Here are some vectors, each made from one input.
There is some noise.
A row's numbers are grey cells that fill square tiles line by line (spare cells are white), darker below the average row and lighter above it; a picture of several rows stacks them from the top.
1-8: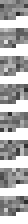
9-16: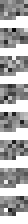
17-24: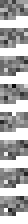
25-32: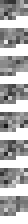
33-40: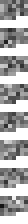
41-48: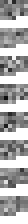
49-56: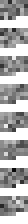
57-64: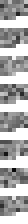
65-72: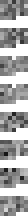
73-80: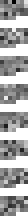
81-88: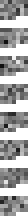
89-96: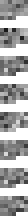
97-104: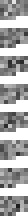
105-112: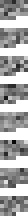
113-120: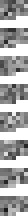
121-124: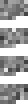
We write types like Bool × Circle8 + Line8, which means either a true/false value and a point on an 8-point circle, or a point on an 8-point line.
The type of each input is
(Tree8 + Tree9) × Tree9.
